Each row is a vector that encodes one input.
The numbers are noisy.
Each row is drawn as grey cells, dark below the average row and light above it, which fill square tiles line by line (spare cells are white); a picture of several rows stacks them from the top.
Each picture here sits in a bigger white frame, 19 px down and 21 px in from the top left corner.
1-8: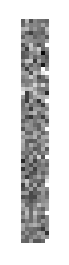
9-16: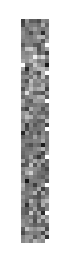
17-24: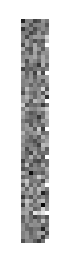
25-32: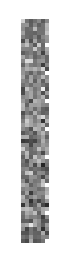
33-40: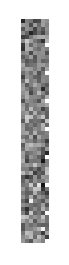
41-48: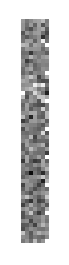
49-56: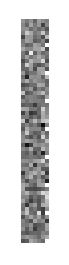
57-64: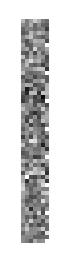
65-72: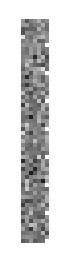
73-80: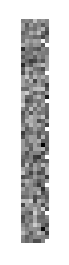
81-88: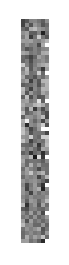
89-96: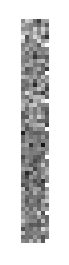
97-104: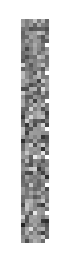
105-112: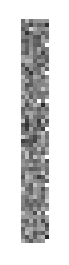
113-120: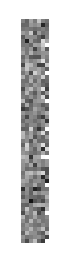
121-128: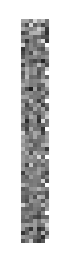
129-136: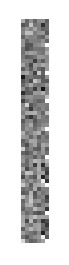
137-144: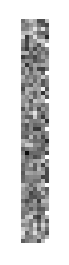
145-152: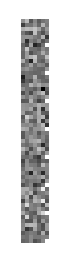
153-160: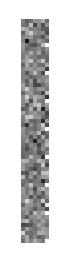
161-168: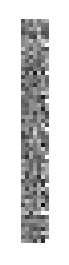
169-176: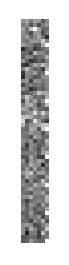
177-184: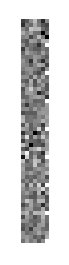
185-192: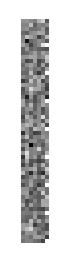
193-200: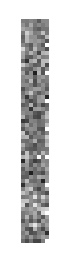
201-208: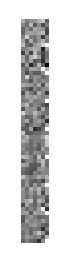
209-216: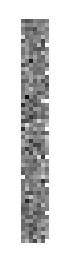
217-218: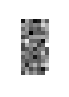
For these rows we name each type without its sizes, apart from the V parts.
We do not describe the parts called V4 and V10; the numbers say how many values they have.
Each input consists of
either a value of V4 and a value of V10, or a list of points on a line.
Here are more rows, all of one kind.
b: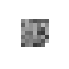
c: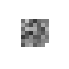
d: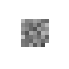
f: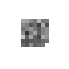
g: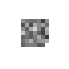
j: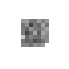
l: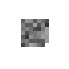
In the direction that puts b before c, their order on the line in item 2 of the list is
l, d, b, g, j, f, c.
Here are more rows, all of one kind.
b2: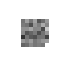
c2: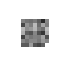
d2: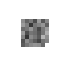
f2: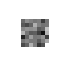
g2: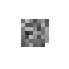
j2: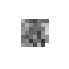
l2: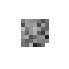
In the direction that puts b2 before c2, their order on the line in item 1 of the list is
j2, d2, g2, b2, f2, c2, l2.
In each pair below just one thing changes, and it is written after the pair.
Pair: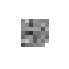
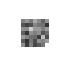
the place on the line in item 1 of the list
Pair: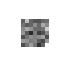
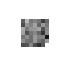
the place on the line in item 1 of the list
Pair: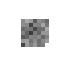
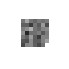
the place on the line in item 2 of the list
